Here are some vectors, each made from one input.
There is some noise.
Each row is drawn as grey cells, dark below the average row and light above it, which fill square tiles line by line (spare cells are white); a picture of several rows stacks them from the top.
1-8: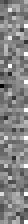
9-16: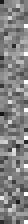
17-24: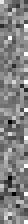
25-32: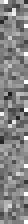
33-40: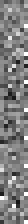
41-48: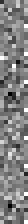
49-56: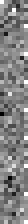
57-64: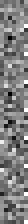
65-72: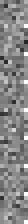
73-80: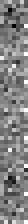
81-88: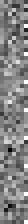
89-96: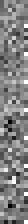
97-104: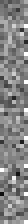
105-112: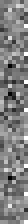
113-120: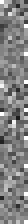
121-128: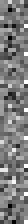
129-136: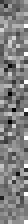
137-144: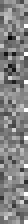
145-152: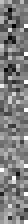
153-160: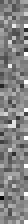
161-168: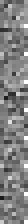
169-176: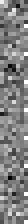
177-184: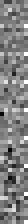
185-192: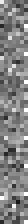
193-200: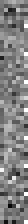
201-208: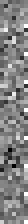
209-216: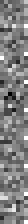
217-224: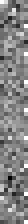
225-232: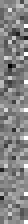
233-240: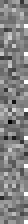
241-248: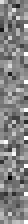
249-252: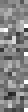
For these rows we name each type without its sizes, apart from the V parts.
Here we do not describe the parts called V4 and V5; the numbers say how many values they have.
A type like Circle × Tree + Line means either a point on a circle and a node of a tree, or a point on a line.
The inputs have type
Bool × V5 + (Circle + Unit) × V4.
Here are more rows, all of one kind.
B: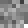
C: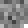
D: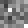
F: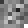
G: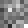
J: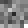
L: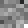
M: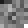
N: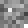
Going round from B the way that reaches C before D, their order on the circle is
B, C, M, J, D, G, N, F, L.
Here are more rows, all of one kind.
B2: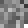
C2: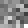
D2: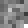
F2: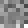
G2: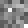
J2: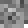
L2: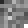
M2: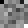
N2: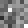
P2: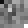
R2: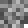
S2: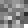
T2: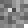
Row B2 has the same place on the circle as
F2 and M2.
